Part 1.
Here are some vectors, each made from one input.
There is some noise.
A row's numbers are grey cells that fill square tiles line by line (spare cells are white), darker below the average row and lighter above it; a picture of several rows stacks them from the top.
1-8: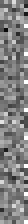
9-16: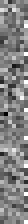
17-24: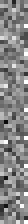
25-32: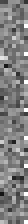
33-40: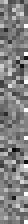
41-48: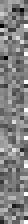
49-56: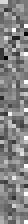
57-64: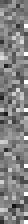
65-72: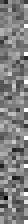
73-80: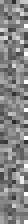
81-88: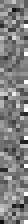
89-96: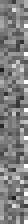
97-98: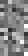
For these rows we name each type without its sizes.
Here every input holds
a point on a line.
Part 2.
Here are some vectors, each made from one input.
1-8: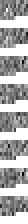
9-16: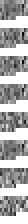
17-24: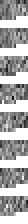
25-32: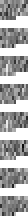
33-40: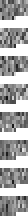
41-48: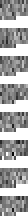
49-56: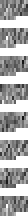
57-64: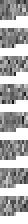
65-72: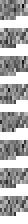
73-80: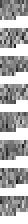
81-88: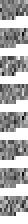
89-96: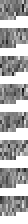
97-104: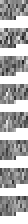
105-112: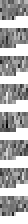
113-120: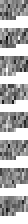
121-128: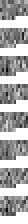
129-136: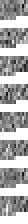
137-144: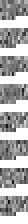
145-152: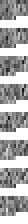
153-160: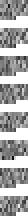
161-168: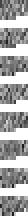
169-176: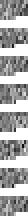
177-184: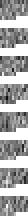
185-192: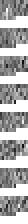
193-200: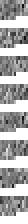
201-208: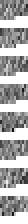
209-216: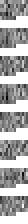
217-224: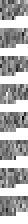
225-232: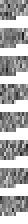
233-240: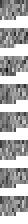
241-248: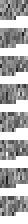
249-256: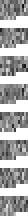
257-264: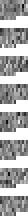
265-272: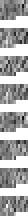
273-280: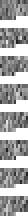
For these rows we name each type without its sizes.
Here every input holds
a point on a circle.
